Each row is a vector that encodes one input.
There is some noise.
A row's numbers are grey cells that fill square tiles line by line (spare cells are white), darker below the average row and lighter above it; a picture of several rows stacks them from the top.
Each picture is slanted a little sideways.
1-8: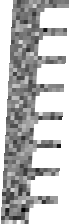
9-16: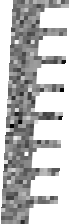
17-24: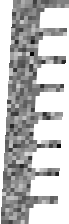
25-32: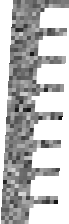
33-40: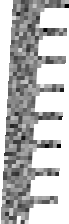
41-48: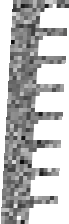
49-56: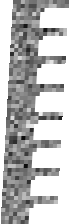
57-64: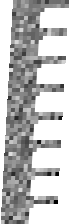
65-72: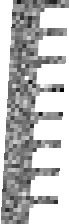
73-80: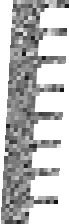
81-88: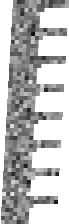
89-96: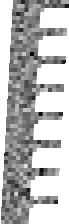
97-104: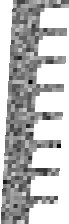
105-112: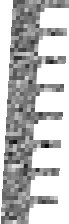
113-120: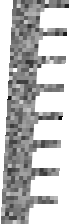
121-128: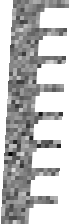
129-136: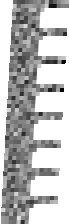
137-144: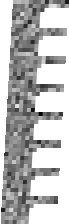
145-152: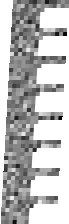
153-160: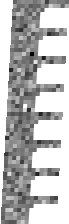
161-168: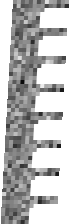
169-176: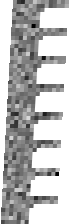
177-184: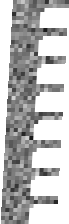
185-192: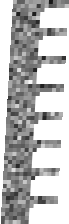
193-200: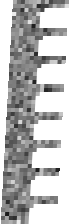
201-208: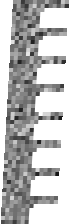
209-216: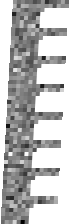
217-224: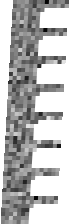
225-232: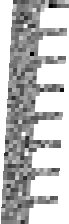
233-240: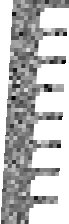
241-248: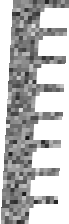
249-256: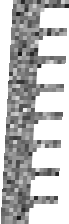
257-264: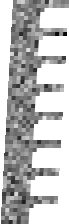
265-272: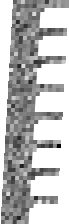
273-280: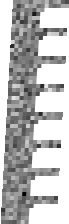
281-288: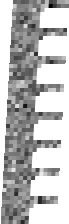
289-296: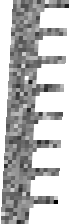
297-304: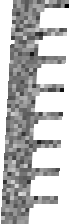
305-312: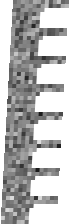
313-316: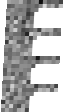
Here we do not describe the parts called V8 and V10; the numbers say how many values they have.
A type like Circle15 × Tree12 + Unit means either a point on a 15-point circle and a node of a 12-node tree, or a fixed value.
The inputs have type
Circle9 + (Line5 + V8) × Line9 + V10.
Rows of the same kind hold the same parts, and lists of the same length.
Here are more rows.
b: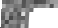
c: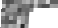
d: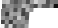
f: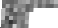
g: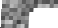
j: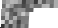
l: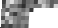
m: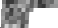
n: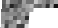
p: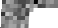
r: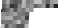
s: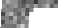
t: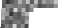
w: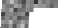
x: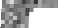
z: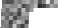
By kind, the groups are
b, g, s, w
c, f, m, t, z
d, n, r
j, l, p, x

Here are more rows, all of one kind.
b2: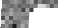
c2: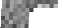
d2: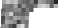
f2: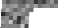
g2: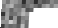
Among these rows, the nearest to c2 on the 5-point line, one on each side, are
d2 and g2.
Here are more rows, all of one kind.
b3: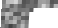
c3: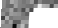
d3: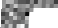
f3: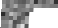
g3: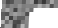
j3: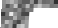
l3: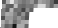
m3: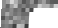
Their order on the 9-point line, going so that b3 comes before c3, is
f3, d3, j3, b3, m3, l3, c3, g3.
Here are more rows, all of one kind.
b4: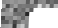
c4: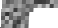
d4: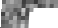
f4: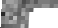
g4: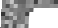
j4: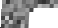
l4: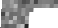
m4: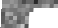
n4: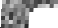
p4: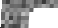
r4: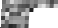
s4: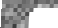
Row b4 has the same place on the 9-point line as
c4, j4 and r4.
